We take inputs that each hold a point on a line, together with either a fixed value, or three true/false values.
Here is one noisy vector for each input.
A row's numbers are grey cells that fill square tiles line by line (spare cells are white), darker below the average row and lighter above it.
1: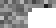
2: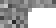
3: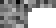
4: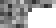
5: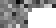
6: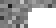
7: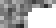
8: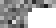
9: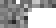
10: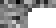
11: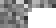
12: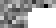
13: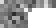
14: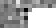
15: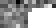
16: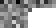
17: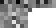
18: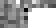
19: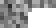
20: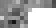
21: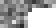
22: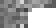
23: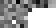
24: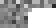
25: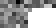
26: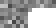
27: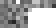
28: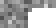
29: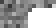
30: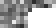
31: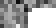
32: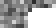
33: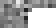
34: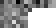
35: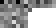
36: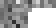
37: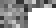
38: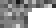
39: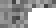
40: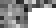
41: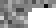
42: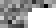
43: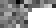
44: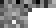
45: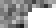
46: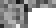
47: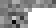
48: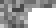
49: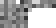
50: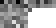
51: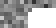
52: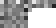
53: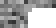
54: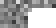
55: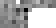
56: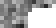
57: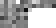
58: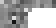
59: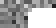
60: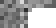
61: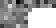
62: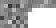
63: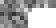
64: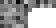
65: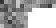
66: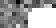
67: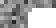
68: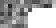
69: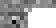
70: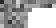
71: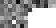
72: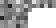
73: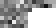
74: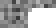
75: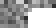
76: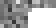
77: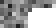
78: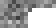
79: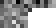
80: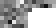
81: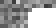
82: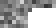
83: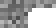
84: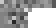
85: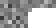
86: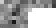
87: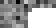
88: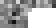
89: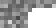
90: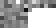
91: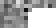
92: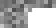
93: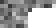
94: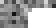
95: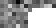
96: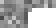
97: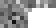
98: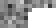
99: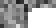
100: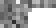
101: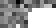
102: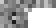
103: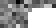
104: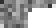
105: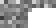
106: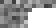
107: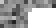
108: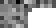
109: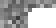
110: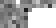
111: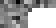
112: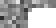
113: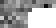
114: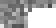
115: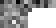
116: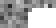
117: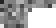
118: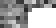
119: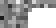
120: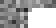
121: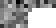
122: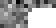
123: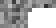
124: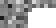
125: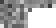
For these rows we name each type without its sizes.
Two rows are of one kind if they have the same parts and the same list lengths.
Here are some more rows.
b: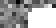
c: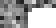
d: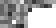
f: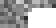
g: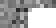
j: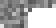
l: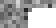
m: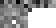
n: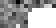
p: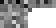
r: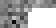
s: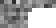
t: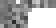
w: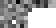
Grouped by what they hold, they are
b, c, m, n, p, w
d, f, g, j, l, r, s, t

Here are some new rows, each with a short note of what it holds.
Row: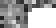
a point on a line
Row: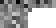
a point on a line
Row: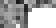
a point on a line
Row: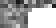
a point on a line
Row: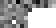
a point on a line
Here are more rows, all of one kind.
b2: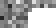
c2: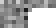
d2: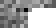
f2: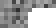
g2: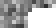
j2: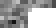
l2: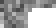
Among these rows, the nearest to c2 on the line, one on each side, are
b2 and d2.
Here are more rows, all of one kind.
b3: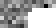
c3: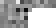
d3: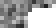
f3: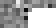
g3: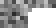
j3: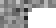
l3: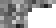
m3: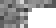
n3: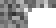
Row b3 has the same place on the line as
d3 and l3.
